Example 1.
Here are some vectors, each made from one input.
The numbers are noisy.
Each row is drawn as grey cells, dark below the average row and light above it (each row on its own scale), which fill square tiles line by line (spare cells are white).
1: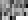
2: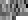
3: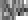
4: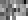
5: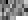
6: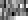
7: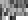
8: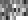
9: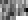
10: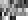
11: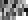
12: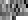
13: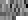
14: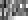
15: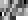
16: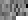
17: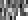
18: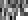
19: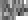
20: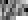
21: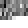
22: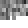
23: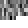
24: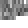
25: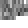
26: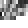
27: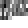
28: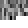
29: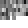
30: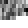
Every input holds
a point on a 7-point line.
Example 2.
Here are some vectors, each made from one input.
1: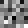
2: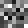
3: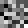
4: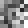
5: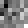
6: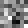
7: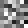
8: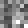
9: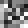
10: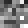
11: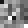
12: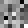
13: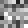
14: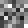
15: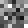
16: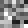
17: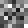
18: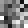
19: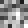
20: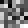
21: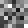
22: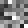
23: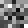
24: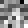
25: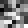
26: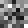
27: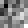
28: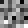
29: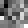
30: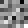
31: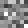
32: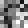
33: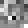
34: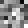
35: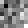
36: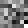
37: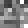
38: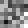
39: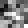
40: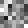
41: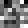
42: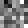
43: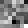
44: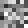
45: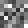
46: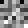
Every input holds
either a fixed value, or three true/false values.
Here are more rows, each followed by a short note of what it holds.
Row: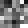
three true/false values
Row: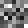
a fixed value
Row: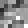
three true/false values
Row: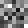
a fixed value
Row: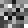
a fixed value
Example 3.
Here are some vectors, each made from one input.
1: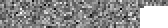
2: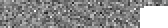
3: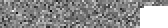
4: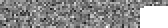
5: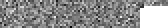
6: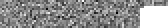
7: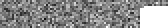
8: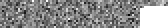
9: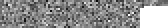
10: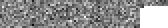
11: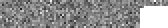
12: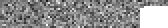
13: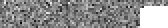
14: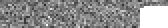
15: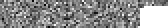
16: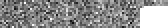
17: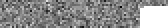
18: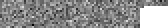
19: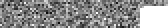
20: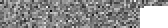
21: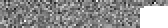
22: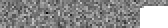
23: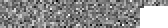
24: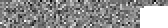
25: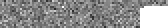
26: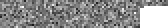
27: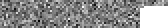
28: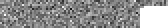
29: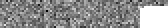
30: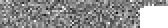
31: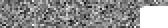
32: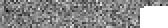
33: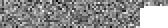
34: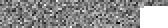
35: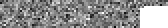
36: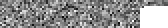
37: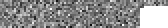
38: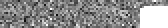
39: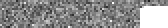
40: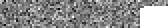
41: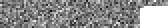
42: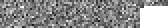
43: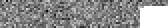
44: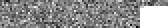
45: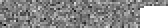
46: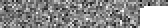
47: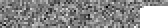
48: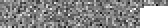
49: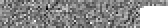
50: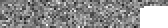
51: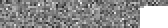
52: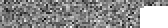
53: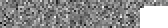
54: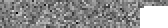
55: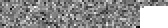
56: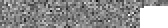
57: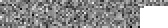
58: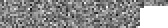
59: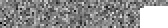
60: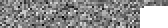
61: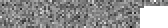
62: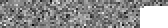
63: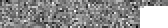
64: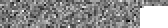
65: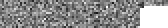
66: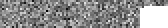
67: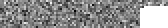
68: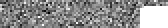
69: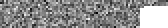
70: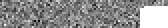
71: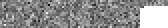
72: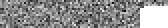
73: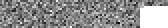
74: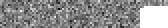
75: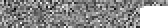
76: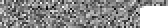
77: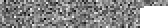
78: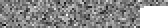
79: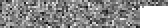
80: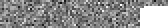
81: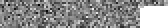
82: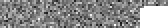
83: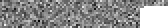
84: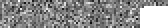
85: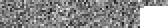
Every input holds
one of 12 labels.
